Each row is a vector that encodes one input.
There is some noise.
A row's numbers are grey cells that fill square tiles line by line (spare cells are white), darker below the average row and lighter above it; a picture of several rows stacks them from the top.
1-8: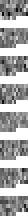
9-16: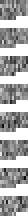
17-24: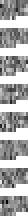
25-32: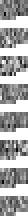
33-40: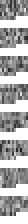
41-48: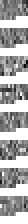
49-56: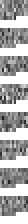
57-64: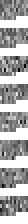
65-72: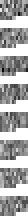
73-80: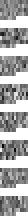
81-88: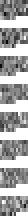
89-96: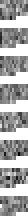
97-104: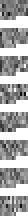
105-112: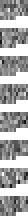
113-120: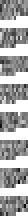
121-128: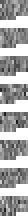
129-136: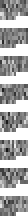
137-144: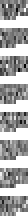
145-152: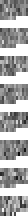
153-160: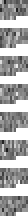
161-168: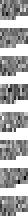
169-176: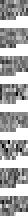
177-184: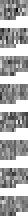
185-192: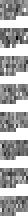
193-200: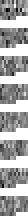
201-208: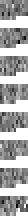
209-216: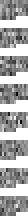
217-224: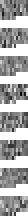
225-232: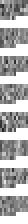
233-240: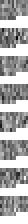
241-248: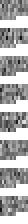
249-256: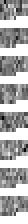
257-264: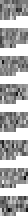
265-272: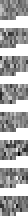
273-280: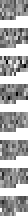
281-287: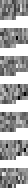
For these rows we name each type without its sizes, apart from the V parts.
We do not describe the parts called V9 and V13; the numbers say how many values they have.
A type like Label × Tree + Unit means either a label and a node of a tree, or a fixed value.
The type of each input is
(Bool × Bool × Bool + V9) × (Line + V13).
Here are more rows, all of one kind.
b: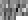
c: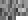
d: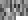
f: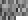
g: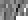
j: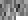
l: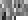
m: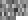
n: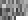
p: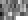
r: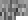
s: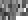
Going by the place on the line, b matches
d, j, l and s.
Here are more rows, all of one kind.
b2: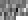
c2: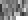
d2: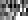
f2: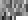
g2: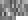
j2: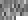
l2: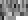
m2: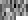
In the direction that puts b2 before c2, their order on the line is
f2, g2, b2, d2, m2, j2, l2, c2.
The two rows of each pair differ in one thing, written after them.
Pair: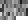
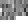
the value of V9
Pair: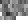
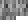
the value of V13
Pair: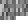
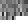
the value of V9
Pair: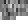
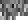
the value of V13
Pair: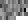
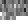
the value of V9
